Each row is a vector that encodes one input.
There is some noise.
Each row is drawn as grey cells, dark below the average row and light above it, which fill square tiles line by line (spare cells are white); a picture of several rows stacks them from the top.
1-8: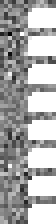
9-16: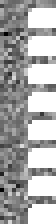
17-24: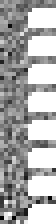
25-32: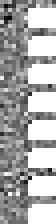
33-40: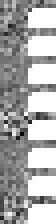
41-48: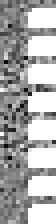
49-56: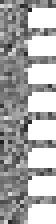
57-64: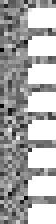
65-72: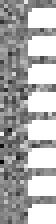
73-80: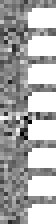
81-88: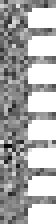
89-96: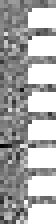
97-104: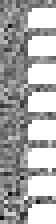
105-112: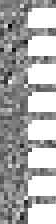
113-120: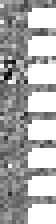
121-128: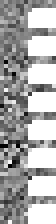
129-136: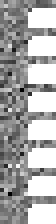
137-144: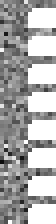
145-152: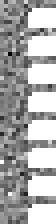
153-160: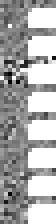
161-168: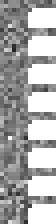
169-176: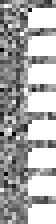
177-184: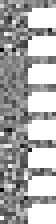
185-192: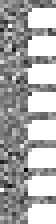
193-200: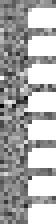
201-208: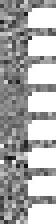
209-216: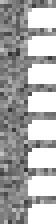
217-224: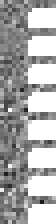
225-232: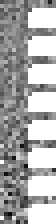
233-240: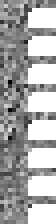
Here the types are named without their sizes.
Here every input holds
a true/false value, together with either a label, or a point on a line.
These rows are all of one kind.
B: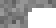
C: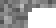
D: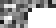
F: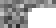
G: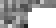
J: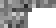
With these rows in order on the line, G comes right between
B and D.
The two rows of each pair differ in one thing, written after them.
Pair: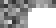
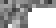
the place on the line
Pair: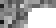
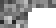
the place on the line
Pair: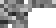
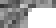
the true/false value
